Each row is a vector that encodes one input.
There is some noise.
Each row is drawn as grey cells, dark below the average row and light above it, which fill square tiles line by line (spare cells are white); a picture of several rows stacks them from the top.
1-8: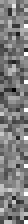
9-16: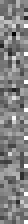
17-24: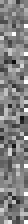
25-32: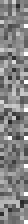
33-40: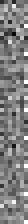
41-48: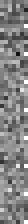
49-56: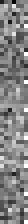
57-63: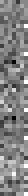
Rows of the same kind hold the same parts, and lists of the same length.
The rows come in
2 kinds.
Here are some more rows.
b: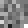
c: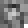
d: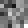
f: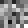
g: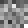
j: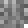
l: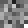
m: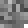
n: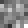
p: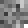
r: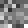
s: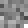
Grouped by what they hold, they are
b, c, d, j, m, n, p, s
f, g, l, r

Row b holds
a point on a 6-point line and four true/false values.
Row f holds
a point on a 6-point line.
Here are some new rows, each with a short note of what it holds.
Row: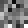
a point on a 6-point line
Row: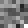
a point on a 6-point line and four true/false values
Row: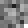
a point on a 6-point line and four true/false values
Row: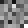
a point on a 6-point line
